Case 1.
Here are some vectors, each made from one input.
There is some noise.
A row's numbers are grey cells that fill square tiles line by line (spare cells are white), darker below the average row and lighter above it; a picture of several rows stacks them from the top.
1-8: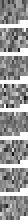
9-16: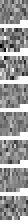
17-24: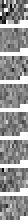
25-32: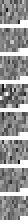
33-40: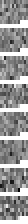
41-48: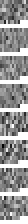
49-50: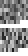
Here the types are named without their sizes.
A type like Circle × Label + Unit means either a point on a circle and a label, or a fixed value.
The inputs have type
Line × Line + Tree.
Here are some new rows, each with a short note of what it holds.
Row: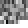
a node of a tree
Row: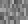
a point on each of two lines
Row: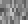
a point on each of two lines
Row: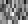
a point on each of two lines
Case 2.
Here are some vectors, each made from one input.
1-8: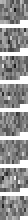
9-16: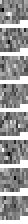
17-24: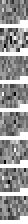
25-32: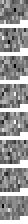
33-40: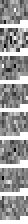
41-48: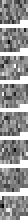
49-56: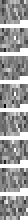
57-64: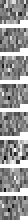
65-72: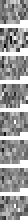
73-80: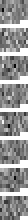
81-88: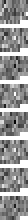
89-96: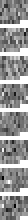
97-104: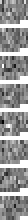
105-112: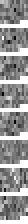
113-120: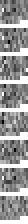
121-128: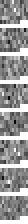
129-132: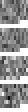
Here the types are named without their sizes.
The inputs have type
List(Line).
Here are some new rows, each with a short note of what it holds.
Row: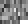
a list of one item
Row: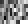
the empty list
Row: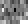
a list of two items
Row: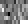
a list of one item
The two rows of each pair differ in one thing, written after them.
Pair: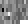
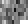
the place on the line in item 1 of the list
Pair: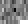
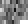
the place on the line in item 1 of the list
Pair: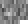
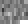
the place on the line in item 1 of the list
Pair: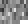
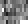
the place on the line in item 1 of the list
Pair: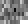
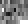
the place on the line in item 2 of the list
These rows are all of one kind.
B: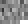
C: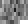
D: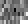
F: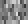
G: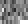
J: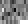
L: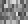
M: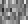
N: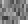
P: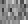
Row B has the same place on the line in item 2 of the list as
C, G, J and N.
